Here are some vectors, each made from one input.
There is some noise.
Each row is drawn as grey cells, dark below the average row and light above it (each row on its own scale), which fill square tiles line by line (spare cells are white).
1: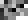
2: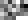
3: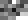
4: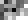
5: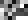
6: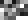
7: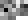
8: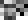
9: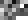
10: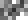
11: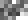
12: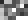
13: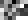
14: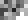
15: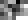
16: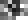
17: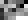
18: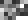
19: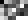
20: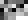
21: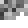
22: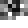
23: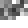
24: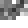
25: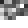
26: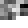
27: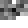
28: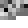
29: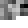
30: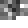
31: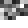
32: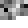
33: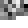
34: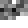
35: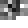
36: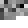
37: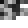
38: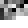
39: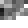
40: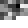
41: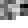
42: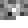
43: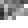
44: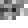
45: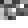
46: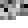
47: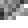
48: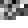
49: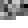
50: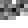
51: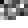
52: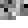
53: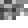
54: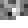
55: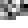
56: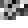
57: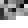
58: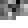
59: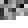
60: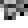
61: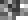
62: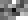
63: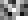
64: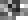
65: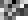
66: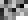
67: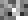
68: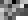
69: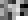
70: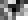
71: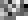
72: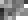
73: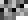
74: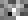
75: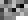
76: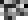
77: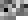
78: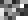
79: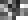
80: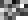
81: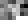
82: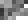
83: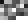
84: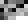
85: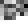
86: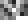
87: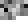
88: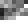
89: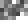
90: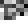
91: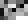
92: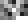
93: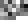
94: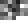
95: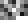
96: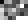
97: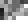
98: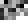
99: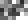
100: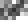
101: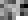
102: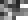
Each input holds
a true/false value, together with either a point on a 5-point line, or a point on an 8-point line.
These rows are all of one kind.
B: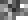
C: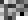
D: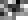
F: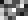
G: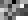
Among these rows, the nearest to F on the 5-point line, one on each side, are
B and D.
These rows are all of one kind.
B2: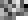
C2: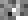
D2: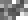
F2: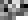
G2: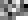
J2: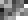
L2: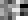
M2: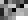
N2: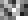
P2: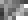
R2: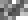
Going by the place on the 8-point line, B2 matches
D2, G2 and R2.
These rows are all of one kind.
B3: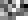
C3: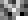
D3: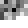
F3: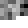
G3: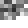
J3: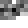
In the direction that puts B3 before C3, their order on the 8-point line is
J3, B3, G3, D3, F3, C3.
